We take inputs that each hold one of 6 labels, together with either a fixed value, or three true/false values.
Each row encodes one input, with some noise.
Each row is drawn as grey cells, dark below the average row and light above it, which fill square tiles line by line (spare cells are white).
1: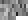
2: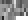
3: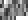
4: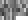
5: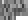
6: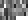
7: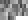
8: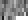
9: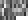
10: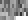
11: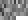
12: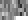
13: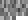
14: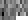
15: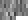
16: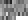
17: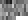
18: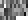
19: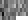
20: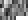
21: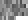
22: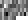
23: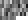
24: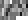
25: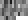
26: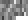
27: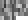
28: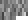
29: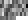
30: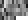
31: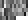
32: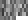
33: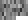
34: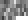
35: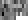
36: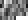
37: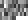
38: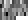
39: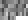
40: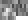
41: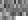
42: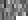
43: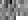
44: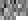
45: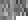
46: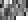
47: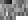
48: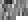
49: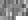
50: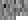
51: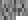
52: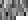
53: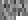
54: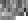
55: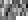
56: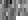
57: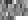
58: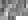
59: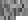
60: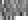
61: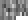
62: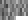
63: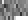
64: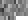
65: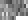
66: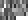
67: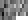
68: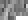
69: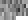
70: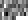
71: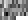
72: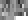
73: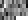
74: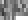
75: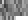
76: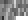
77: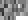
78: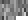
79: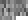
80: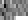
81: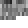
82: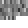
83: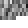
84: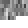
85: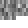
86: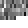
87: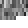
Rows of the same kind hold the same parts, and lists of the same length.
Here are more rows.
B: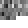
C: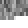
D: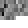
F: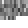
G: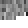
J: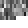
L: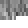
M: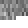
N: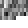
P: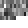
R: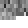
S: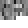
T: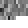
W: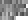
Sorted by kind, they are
B, C, D, F, G, L, M, R, S, T, W
J, N, P

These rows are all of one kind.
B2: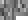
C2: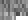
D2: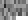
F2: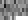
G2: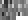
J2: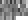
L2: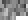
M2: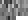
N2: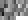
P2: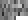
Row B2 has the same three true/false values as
G2 and N2.
